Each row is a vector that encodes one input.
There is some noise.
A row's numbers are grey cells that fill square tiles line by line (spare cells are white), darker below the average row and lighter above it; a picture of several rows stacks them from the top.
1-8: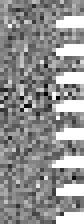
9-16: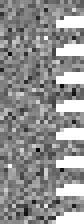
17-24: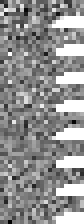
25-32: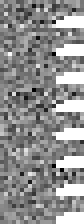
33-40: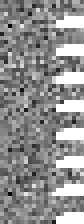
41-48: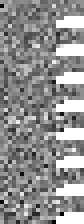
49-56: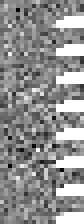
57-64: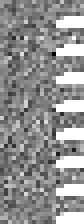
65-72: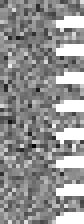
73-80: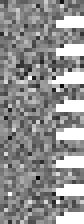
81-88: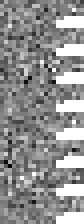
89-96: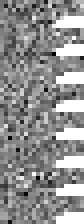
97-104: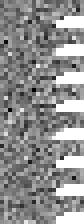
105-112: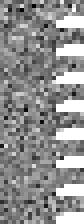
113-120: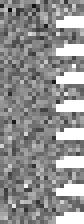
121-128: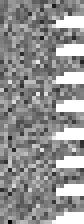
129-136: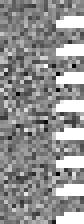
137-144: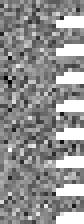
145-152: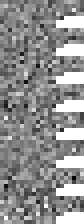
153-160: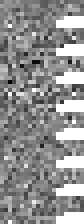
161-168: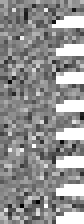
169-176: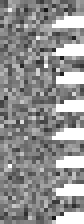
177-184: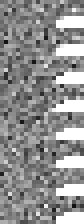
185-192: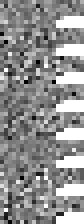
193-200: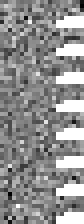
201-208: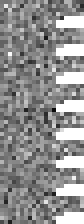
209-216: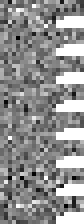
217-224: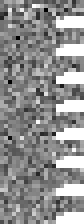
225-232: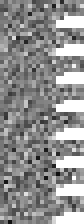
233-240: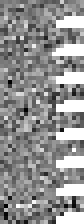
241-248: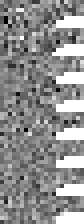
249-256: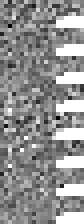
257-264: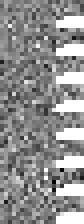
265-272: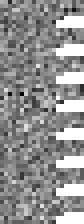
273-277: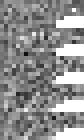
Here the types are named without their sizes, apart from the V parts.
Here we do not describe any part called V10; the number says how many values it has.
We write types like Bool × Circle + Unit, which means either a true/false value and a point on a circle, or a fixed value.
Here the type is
Bool × Bool × Bool × Bool × (Circle + V10).
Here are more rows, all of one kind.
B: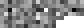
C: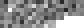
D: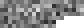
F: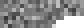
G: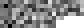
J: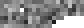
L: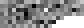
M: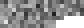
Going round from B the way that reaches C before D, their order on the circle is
B, G, M, C, F, J, D, L.
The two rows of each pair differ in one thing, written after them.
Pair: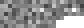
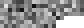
the value of V10
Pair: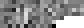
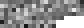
one of the four true/false values
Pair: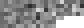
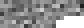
one of the four true/false values
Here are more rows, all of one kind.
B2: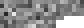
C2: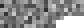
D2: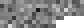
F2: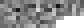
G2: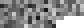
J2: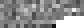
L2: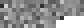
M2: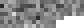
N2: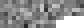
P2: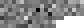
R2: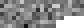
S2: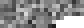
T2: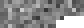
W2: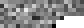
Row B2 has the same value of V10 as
C2, G2, M2 and W2.
